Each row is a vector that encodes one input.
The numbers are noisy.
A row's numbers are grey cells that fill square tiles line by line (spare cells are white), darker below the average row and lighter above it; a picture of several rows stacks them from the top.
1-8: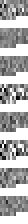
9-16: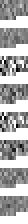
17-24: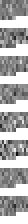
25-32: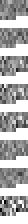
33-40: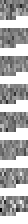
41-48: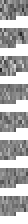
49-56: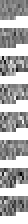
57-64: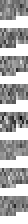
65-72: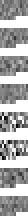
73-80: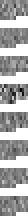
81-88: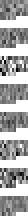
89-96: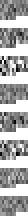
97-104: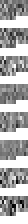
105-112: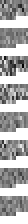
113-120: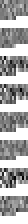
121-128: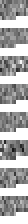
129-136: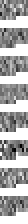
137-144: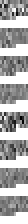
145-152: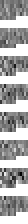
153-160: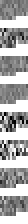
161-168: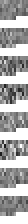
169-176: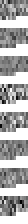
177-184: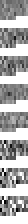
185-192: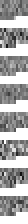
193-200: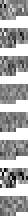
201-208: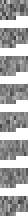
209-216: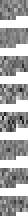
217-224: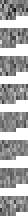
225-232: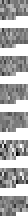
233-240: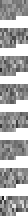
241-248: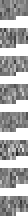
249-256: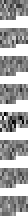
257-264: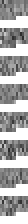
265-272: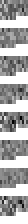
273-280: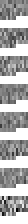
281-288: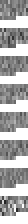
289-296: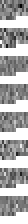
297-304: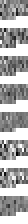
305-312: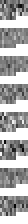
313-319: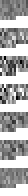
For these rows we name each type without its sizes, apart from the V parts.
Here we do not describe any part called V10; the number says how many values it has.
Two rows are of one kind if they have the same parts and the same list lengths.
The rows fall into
2 kinds.
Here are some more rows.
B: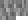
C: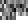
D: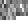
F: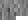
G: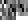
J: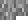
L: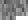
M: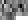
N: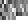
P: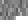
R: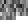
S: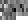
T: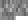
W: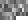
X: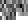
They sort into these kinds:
B, C, D, J, N, R, W, X
F, G, L, M, P, S, T

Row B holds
a node of a tree and a value of V10.
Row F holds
a label, a point on a line and a node of a tree.
